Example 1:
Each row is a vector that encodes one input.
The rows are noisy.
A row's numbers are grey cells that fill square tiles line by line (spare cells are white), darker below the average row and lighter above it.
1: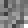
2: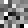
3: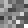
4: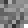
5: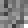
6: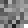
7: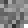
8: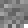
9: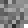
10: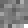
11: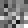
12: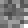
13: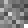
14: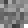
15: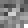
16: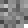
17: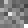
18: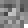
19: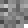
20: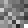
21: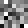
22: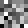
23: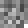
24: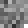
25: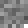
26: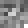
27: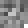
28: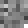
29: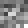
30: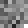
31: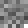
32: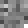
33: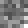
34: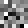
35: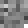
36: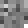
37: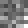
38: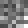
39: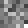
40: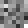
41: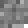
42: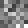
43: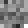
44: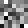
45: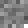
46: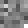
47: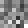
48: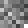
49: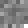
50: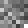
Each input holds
either a point on an 8-point circle, or a fixed value.
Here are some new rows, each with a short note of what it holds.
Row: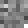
a point on an 8-point circle
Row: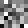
a fixed value
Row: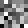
a fixed value
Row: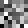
a fixed value
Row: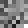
a point on an 8-point circle
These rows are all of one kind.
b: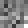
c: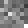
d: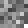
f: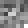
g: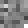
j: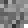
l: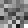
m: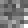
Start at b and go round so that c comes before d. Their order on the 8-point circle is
b, m, f, c, d, l, g, j.
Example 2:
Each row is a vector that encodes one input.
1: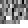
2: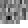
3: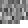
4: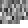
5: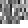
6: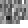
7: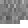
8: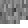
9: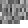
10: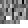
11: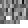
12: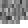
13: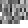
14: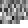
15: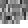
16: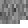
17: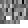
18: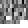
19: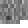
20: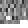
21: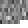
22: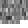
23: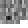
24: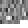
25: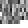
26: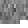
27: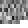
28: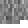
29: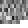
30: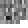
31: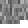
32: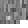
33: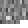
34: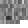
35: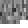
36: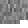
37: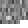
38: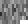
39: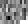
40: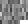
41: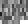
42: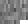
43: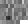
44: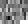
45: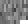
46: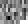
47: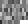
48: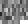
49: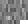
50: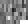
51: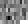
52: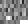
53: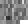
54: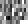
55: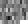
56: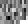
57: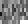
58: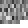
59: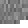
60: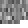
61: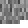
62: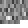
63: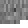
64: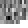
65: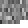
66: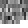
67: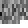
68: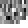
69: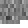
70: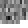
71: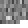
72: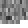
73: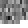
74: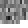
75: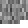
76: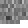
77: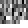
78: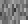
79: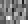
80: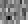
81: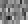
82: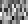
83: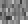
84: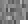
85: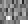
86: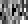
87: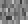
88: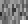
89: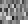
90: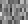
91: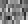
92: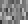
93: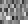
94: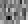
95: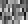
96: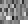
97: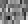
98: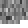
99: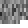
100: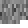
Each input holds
a point on a 10-point line.
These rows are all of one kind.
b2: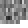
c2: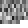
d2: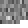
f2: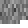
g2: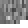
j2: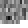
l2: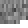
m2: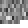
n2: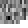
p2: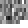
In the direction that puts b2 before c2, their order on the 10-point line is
n2, j2, b2, p2, f2, l2, g2, d2, m2, c2.
